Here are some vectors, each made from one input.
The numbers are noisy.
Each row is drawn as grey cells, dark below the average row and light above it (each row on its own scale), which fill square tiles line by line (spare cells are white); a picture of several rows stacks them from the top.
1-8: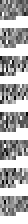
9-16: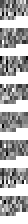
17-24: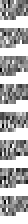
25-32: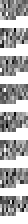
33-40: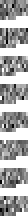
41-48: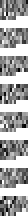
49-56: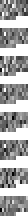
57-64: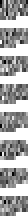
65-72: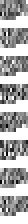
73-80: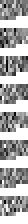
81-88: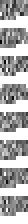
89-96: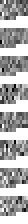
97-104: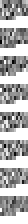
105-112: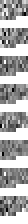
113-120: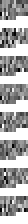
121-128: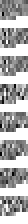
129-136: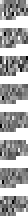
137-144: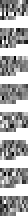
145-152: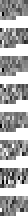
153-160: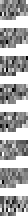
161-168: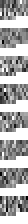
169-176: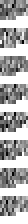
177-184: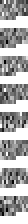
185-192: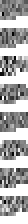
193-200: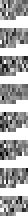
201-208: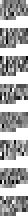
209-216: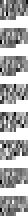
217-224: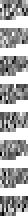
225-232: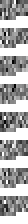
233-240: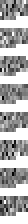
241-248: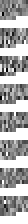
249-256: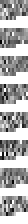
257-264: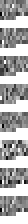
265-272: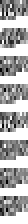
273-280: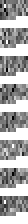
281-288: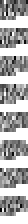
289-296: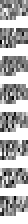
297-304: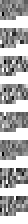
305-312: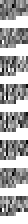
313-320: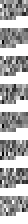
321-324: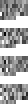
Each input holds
a true/false value, together with either a point on a 14-point circle, or a fixed value.
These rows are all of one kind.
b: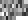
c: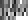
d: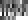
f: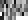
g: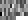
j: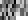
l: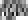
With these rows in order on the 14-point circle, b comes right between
f and j.
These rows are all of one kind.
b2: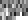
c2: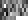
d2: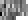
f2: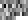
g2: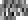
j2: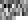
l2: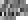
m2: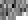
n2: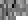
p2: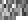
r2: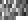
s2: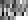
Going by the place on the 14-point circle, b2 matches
f2, j2 and s2.
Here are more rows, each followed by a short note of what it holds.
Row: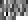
a point on a 14-point circle and a true/false value
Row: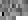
a true/false value
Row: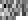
a point on a 14-point circle and a true/false value
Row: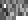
a point on a 14-point circle and a true/false value
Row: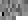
a true/false value
